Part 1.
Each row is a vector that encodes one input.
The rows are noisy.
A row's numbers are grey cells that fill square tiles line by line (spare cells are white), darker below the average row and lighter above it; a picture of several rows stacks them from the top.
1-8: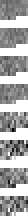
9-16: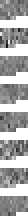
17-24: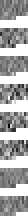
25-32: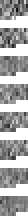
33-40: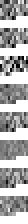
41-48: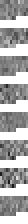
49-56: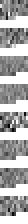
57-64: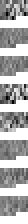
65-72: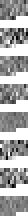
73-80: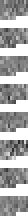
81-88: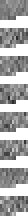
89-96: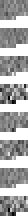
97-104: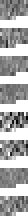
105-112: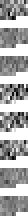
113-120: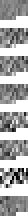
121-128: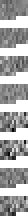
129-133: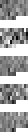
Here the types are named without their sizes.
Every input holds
a list of points on a line.
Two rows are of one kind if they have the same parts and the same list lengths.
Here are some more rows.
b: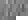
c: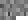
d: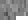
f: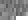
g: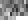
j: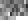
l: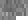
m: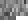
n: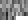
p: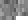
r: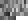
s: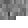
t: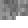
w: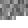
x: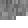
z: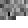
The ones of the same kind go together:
b, c, l, m
d, f, r, s, w, x, z
g, j, p, t
n

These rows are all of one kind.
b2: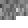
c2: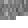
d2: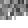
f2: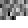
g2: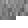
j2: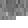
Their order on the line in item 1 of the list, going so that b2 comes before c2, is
b2, j2, f2, c2, g2, d2.
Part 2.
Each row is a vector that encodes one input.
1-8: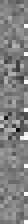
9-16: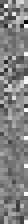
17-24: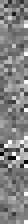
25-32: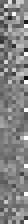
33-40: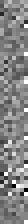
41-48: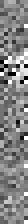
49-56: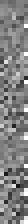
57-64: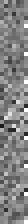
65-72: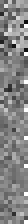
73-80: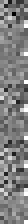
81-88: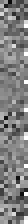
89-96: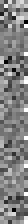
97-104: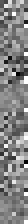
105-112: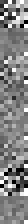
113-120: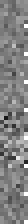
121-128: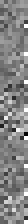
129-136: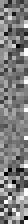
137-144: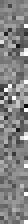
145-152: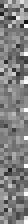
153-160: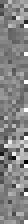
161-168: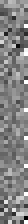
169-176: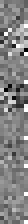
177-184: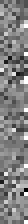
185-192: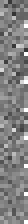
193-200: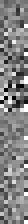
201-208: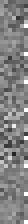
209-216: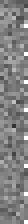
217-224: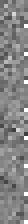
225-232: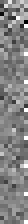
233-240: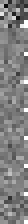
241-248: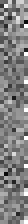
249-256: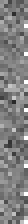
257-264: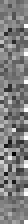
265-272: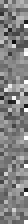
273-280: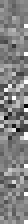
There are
4 kinds of row.
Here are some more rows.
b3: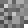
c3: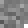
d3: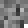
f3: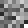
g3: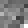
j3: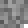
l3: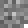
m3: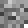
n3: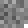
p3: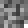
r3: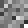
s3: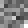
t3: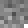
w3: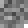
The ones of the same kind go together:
b3, f3, r3
c3, j3, s3, w3
d3, p3
g3, l3, m3, n3, t3

